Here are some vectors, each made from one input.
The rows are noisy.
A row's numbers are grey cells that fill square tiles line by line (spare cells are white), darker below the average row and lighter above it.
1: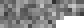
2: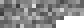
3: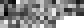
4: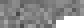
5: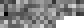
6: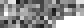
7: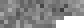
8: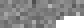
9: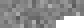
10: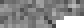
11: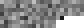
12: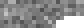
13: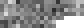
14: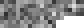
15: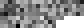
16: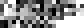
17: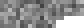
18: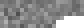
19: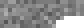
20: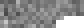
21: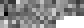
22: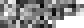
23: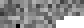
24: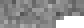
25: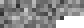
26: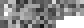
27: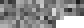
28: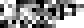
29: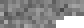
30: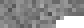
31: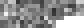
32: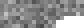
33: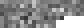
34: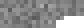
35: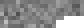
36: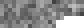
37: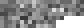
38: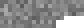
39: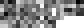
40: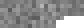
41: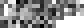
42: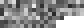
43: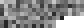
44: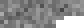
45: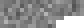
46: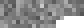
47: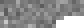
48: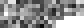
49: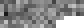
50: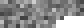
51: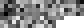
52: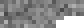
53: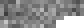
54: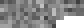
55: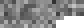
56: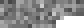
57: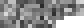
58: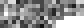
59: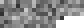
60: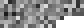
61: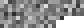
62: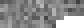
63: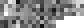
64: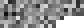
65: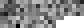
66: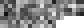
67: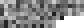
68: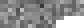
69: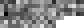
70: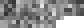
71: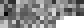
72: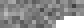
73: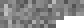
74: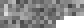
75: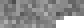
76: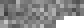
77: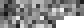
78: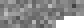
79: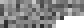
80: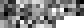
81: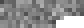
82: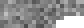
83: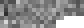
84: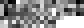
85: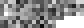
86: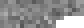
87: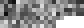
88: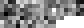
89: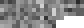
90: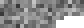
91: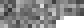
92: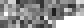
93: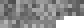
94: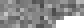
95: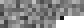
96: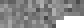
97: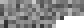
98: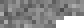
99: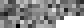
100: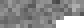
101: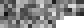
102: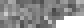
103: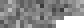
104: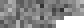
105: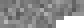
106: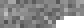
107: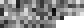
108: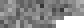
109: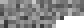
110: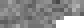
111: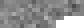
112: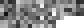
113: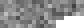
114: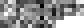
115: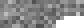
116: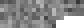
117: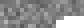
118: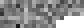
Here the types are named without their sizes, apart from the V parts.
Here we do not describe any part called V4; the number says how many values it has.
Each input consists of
either a true/false value and a value of V4, or a list of points on a line.
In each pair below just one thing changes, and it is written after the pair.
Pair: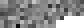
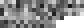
the true/false value
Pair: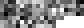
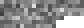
the true/false value
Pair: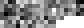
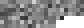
the value of V4
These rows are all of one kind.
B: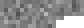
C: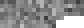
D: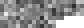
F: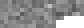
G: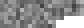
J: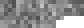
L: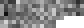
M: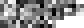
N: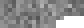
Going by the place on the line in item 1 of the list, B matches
G, L and M.
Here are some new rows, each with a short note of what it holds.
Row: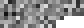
the empty list
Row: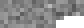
a list of two items
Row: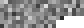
the empty list
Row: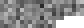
a list of two items
